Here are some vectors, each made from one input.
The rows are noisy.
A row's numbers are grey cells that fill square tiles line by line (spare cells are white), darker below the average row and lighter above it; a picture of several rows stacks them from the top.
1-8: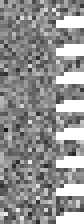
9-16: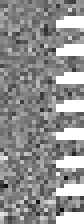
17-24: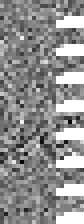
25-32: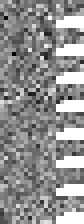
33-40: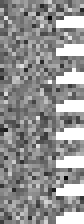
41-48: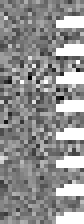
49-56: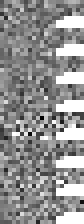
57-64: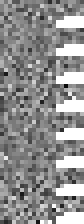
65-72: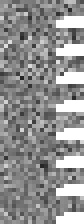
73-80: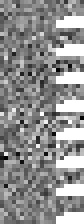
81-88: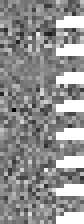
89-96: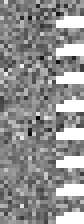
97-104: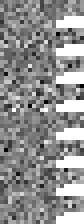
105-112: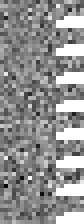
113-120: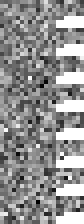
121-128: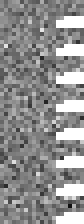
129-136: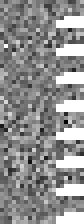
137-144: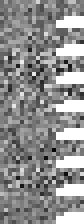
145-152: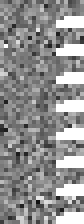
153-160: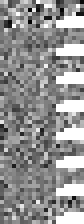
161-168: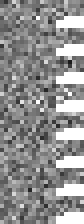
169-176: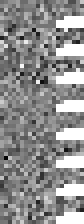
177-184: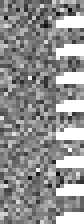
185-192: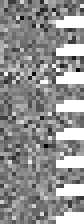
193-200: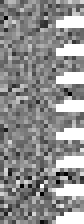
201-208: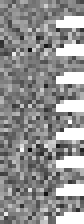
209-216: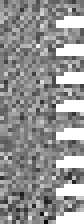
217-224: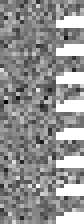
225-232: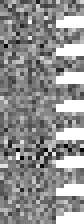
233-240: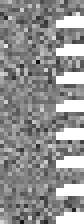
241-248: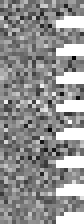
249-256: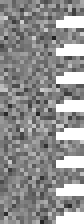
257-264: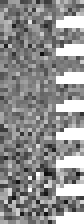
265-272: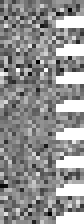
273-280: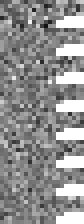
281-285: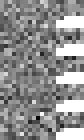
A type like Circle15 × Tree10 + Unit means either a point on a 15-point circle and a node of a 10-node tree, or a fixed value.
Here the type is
Bool × (Tree18 + Unit).
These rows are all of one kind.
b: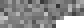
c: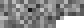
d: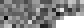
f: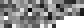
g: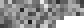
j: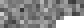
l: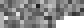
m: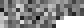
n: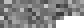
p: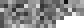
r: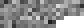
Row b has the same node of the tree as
d, n and p.
